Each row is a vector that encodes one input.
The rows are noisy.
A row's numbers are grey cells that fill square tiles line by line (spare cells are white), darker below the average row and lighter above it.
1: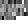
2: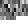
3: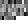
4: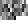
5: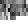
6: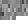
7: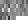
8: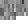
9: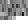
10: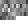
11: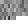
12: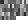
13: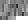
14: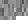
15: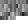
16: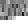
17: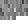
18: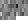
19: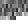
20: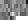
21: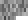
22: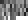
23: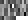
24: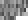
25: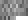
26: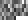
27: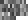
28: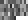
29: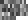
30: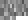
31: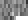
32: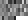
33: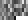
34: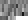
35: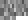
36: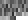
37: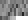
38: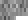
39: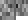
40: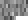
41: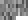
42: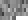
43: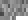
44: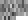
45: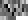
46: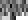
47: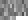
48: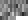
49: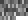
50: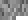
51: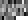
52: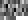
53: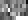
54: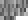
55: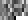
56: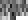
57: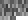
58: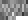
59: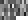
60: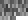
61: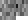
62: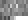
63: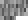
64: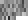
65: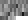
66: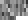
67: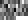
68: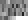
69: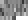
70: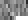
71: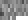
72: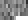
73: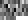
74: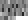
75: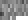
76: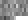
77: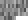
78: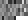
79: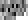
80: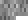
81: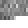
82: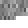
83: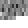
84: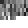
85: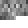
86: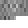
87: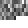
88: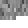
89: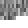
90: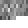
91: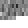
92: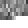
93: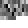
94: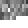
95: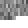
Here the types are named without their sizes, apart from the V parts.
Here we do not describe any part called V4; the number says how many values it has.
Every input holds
either a point on a circle, or a point on each of two lines and a value of V4.
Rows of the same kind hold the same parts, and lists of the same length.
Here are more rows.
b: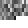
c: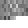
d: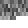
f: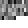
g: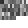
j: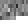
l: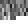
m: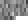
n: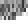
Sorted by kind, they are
b, d, f, g, l
c, j, m, n

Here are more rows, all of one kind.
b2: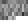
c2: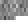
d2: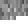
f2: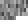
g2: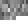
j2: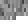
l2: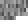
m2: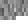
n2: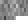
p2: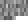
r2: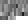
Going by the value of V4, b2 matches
d2, g2, j2 and m2.
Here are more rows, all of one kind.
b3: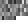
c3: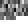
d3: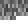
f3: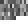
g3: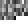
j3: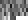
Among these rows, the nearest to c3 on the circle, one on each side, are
d3 and g3.
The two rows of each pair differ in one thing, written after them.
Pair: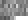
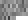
the place on one of the two lines
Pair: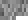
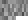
the place on one of the two lines
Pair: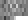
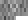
the place on one of the two lines
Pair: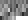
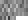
the value of V4
